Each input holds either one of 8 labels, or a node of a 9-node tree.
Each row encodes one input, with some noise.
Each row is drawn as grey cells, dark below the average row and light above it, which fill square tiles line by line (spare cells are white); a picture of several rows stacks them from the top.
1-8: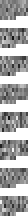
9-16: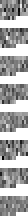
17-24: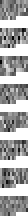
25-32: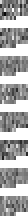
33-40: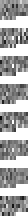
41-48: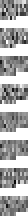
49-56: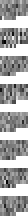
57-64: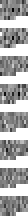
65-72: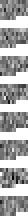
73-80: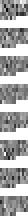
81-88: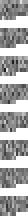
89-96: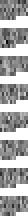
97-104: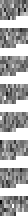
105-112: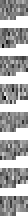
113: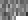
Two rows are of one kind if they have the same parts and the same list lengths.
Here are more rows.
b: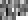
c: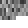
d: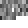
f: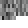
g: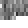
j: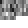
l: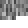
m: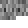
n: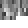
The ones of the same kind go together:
b, d, j, l, n
c, f, g, m

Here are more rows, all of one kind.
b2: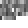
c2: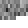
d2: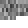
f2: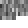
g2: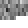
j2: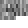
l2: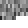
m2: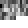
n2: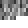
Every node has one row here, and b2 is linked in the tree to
f2.
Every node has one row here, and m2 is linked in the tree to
g2.
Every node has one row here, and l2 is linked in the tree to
c2.
